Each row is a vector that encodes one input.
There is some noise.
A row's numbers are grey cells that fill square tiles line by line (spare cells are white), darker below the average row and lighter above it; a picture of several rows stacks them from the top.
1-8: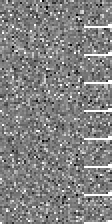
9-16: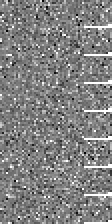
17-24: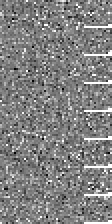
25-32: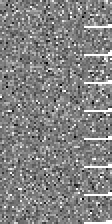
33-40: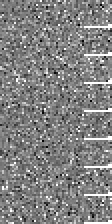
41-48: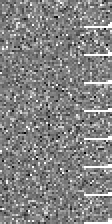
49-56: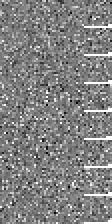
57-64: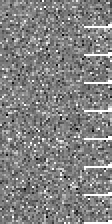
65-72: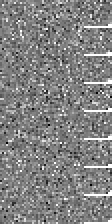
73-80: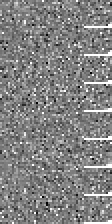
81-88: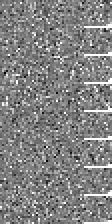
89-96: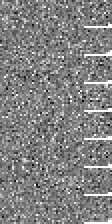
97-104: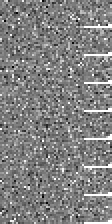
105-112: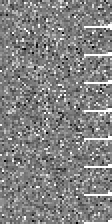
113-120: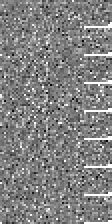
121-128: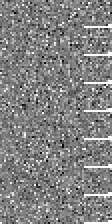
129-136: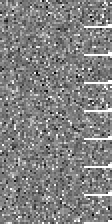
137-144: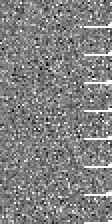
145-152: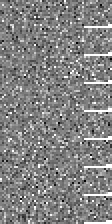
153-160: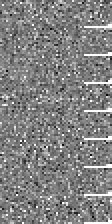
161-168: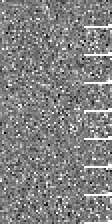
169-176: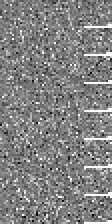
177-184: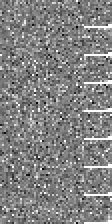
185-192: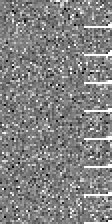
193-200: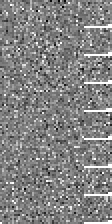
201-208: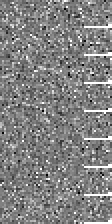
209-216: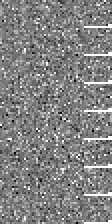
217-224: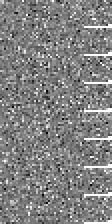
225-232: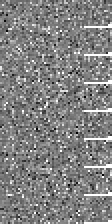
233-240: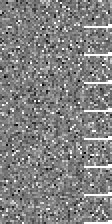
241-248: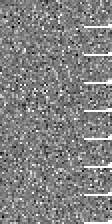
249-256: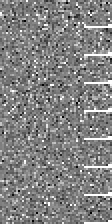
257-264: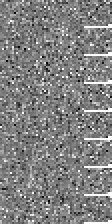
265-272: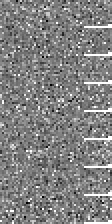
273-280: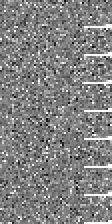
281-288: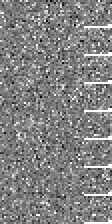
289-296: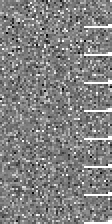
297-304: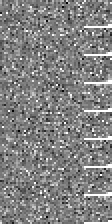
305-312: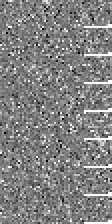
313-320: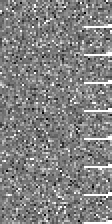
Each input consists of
one of 10 labels, together with either a point on a 17-point circle, or one of 10 labels.
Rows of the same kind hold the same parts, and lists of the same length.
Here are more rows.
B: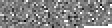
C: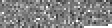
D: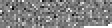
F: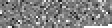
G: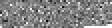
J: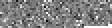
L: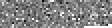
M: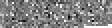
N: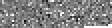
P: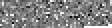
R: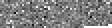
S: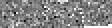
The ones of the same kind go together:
B, L, M, N, P, R, S
C, D, F, G, J

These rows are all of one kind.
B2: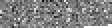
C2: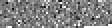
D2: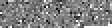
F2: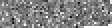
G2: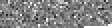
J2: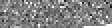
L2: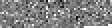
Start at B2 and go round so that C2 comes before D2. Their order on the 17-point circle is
B2, C2, F2, G2, J2, D2, L2.
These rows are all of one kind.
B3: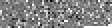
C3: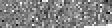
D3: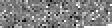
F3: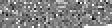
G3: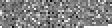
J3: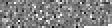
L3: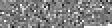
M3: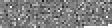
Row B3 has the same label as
D3 and G3.
